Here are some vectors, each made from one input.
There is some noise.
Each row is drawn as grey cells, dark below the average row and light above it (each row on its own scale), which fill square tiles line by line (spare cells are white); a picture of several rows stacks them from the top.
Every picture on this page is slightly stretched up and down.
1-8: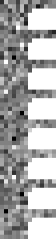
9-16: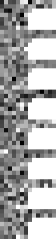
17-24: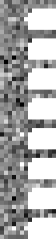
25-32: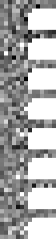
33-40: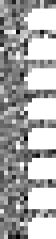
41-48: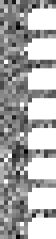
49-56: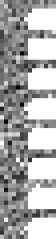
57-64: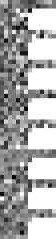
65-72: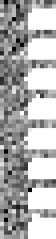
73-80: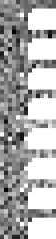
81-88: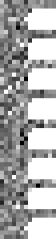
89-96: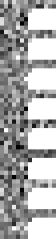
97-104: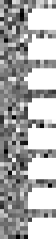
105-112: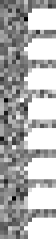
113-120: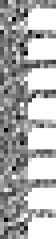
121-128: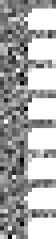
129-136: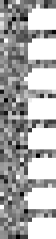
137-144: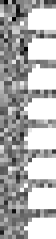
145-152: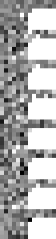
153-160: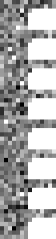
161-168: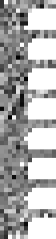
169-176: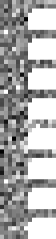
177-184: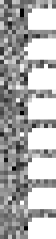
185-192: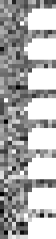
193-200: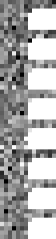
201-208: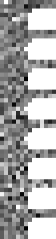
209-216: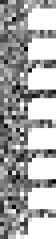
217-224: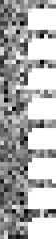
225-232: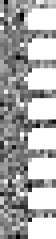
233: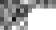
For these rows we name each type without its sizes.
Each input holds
a point on a circle and four true/false values, together with either a point on a circle, or a fixed value.
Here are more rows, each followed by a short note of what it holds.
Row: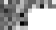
a point on each of two circles and four true/false values
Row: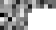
a point on a circle and four true/false values
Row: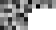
a point on each of two circles and four true/false values
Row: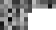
a point on each of two circles and four true/false values
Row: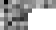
a point on a circle and four true/false values
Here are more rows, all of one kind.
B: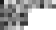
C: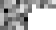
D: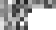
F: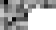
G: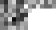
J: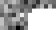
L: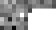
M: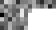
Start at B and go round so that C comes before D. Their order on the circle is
B, M, F, G, C, D, L, J.
